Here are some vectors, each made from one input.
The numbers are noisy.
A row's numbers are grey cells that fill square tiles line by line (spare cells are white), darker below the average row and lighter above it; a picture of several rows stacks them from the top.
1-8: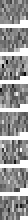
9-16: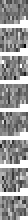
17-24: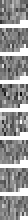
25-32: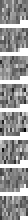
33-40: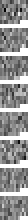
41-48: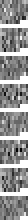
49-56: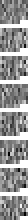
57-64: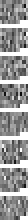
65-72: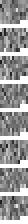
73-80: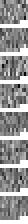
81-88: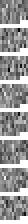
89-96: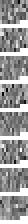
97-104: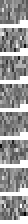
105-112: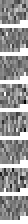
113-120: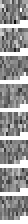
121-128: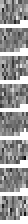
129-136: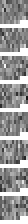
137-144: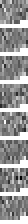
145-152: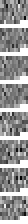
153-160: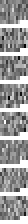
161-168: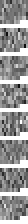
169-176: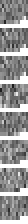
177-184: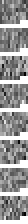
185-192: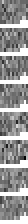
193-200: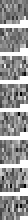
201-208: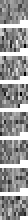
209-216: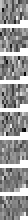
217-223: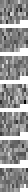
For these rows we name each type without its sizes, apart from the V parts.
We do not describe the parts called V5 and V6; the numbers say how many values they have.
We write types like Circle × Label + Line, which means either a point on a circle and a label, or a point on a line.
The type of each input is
Bool × Bool × Bool × (Tree + V5 × V6).
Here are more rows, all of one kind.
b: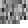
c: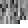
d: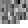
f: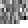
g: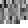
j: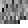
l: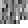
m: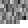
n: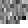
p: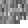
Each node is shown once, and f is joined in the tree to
b and l.
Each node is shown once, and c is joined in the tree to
g and p.
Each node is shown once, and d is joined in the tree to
m and n.
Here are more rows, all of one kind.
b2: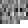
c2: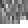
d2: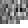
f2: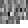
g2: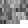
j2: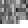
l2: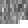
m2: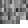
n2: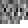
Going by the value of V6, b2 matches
l2 and n2.
